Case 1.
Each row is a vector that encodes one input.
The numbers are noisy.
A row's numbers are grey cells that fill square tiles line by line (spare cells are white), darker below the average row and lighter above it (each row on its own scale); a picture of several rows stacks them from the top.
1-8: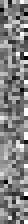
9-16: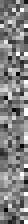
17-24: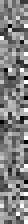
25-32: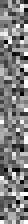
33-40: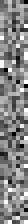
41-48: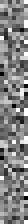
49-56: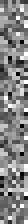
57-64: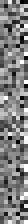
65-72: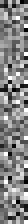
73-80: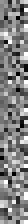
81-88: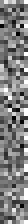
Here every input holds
a point on a 9-point circle and a true/false value.
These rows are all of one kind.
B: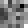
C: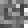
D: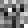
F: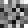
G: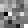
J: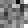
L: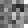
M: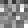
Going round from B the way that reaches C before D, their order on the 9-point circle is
B, C, J, M, G, D, F, L.
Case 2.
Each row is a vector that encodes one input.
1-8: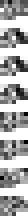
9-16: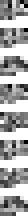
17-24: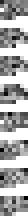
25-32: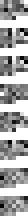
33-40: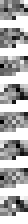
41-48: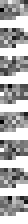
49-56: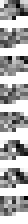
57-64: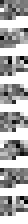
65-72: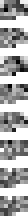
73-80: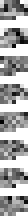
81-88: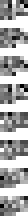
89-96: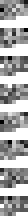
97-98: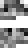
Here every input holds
either a point on a 6-point line, or three true/false values.
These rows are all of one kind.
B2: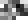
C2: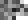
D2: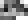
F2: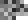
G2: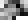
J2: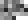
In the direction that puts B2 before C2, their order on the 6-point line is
G2, B2, D2, J2, C2, F2.
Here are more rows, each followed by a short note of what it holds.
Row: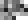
a point on a 6-point line
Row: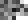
a point on a 6-point line
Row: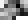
a point on a 6-point line
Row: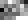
three true/false values
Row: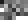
three true/false values
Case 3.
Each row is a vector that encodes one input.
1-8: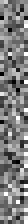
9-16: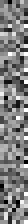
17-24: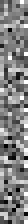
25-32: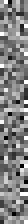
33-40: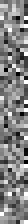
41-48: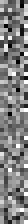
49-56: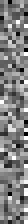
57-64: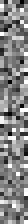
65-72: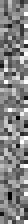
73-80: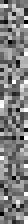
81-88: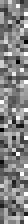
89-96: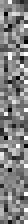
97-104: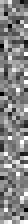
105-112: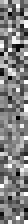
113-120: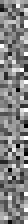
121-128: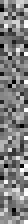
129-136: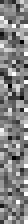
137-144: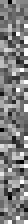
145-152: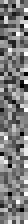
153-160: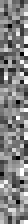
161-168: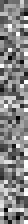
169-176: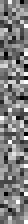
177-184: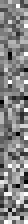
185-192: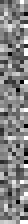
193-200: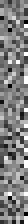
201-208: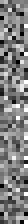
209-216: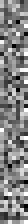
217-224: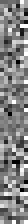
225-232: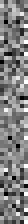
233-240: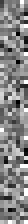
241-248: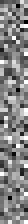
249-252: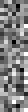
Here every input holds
a point on a 13-point line and a node of an 11-node tree.
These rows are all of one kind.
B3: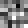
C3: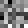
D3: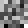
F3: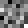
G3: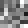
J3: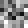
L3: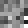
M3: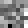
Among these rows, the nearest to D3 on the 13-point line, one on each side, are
G3 and J3.
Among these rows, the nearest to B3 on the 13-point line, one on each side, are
G3 and M3.
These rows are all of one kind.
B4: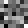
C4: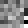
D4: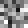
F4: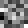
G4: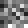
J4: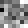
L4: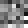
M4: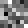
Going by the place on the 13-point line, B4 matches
G4 and M4.
